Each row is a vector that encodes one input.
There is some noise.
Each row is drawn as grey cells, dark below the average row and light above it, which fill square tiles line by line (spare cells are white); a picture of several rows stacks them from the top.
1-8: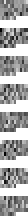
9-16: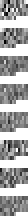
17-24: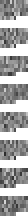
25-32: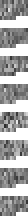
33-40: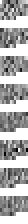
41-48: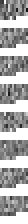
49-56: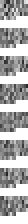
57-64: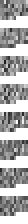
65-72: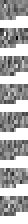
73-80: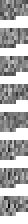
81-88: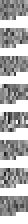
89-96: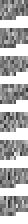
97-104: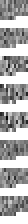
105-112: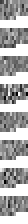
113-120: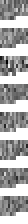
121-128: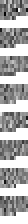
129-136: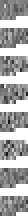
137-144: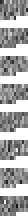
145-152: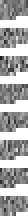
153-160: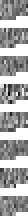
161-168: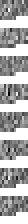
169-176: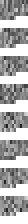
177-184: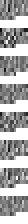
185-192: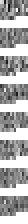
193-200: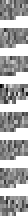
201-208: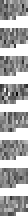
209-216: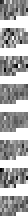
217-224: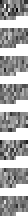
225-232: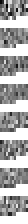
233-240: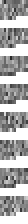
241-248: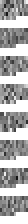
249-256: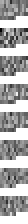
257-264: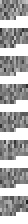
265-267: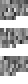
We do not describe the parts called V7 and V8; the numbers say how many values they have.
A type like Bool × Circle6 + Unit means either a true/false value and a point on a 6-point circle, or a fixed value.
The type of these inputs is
Bool × (Tree9 + V7 × V8) + List2(Line6).
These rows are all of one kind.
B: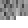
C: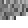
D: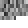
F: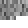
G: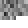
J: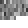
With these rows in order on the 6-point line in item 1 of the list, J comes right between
B and D.
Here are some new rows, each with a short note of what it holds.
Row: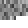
a list of two items
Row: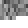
a true/false value, a value of V7 and a value of V8
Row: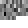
the empty list
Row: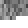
a true/false value, a value of V7 and a value of V8
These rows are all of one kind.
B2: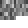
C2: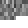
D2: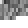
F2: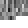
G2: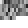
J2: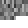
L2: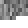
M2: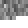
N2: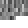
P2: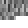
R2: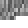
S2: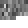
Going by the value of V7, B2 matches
F2, L2, N2 and S2.
